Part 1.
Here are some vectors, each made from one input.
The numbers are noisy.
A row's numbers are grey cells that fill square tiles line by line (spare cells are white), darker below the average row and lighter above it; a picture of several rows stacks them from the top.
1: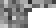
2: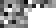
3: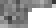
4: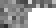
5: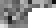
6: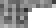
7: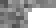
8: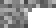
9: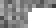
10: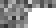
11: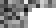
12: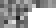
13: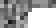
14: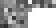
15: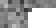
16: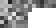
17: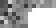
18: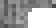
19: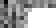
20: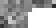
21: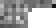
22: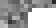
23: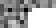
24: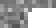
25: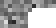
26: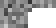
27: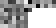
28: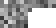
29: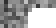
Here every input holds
three true/false values.
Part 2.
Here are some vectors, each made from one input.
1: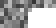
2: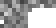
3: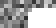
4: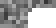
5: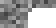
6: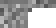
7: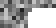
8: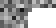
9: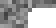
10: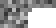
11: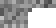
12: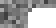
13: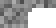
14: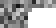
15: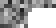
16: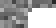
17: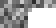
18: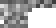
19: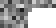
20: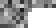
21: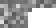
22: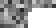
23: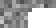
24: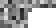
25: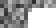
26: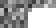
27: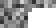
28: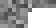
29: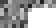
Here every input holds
a point on a 4-point line.
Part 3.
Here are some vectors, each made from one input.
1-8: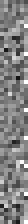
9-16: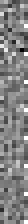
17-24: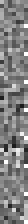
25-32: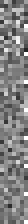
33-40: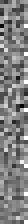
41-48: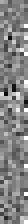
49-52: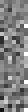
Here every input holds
four true/false values.
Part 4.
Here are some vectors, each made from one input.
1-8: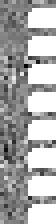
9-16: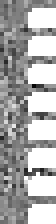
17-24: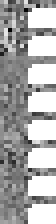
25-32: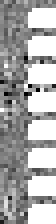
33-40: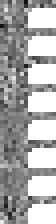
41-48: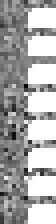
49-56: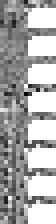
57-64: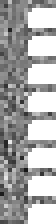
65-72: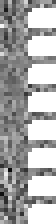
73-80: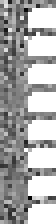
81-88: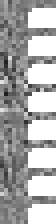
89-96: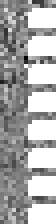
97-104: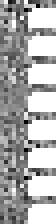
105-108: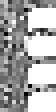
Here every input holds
a point on a 15-point line.
